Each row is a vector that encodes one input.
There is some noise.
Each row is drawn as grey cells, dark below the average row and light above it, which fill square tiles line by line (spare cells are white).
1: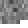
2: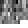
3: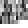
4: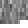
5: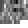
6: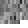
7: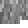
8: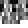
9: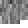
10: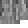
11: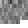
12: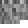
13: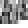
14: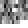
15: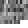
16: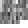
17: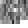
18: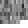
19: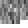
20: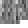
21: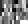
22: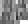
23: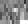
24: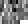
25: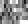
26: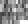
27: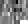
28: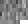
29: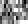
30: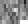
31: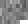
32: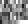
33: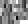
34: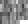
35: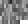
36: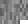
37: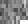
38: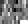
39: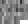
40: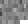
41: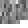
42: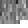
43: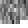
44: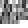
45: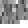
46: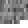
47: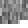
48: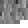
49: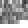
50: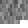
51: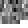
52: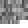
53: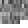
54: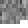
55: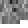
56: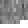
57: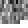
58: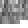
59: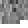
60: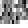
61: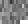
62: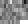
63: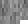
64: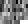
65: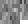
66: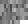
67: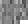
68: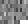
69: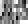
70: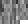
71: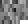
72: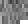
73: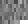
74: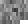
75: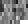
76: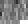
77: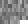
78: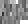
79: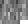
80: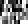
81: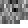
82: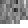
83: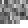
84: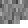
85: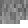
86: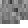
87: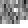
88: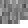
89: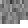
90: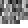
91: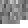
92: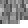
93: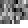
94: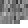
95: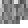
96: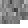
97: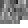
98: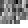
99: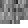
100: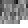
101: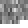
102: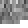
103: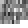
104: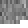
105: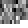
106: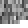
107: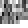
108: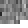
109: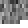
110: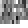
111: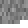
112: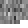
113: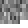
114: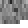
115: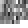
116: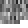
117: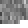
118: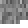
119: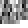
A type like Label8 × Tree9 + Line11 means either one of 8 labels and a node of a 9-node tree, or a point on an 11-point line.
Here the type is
(Bool × Bool × Bool + Unit) × (Label8 + Line5).
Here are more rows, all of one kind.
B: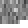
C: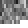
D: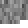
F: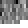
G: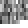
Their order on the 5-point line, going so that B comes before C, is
F, B, G, C, D.
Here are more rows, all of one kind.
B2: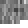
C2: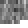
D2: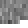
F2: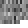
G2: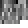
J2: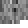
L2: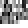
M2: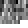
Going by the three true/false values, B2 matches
C2 and M2.
